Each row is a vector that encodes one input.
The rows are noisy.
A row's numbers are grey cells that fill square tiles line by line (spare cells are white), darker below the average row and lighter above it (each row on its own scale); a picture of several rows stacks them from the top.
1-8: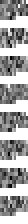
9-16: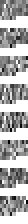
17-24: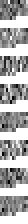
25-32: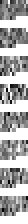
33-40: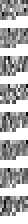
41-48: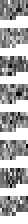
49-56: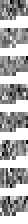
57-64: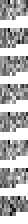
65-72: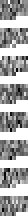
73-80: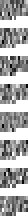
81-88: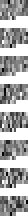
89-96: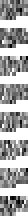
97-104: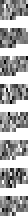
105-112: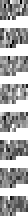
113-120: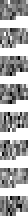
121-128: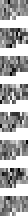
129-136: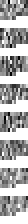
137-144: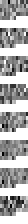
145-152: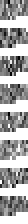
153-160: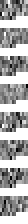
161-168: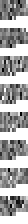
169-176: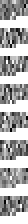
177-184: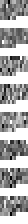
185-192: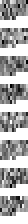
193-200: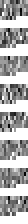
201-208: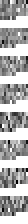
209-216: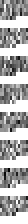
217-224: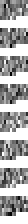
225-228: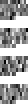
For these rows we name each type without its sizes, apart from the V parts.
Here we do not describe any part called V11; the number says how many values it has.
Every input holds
a true/false value and a value of V11, together with either a fixed value, or a node of a tree.
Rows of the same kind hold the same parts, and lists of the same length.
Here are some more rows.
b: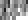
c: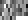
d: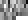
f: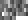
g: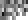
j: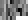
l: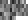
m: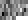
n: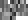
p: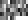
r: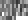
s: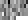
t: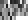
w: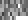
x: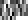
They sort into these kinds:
b, c, d, g, r, s, t, x
f, j, l, m, n, p, w

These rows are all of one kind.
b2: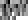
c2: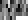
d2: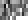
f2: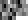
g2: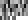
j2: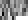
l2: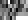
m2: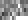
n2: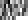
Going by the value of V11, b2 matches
g2, j2 and n2.
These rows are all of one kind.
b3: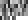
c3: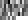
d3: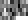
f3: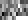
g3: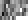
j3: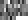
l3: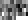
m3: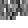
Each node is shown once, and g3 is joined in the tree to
c3.
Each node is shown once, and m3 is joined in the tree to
l3.
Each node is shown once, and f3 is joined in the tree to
b3 and j3.
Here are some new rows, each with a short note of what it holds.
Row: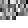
a true/false value and a value of V11
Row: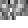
a true/false value and a value of V11
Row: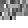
a true/false value and a value of V11
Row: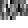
a node of a tree, a true/false value and a value of V11
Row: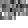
a node of a tree, a true/false value and a value of V11
